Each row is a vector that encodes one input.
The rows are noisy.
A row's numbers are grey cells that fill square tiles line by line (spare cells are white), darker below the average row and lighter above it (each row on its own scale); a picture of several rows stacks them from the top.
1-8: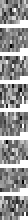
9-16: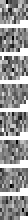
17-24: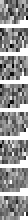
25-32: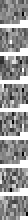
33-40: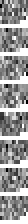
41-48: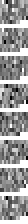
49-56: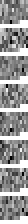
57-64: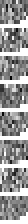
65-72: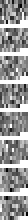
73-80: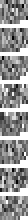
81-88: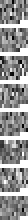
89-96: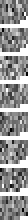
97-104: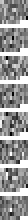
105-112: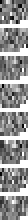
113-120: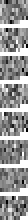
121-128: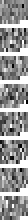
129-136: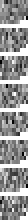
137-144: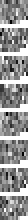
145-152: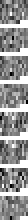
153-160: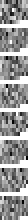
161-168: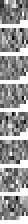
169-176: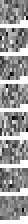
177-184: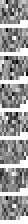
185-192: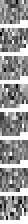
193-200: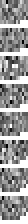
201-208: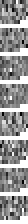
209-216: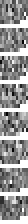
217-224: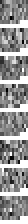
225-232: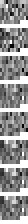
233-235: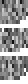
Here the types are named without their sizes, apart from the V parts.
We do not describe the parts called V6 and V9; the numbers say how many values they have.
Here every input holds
either three true/false values, a value of V6 and a value of V9, or a list of points on a line.
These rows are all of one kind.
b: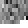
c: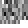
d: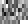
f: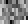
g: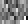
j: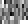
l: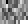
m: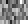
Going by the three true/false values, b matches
g and j.
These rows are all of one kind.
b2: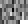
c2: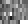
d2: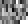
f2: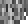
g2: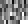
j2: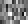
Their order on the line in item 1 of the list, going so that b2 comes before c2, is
b2, g2, c2, j2, f2, d2.
